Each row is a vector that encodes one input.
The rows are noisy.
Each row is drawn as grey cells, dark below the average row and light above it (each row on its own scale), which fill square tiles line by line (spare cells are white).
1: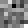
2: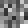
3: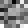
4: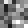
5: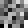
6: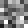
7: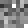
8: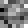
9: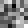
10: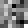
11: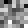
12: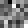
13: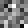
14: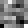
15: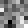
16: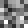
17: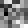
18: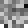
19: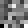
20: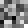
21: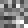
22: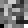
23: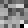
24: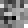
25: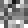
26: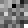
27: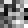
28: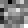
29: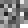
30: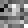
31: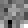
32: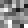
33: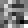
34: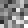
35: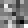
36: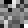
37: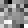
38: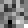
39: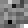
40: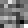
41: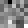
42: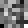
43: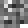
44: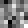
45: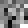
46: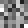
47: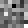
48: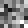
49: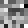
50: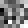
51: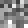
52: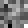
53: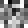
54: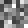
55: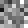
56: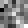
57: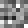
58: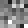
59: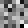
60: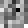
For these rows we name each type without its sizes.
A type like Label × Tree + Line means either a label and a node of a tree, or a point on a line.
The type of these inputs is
(Bool × Bool × Bool × Bool + Unit) × Line.
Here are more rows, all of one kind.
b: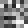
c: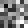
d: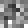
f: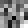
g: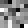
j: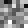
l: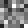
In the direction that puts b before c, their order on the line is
g, d, j, b, c, l, f.
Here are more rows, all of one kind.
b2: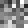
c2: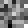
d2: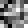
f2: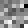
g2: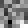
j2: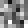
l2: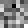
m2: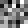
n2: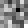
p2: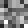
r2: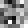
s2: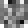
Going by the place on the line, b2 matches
d2 and r2.
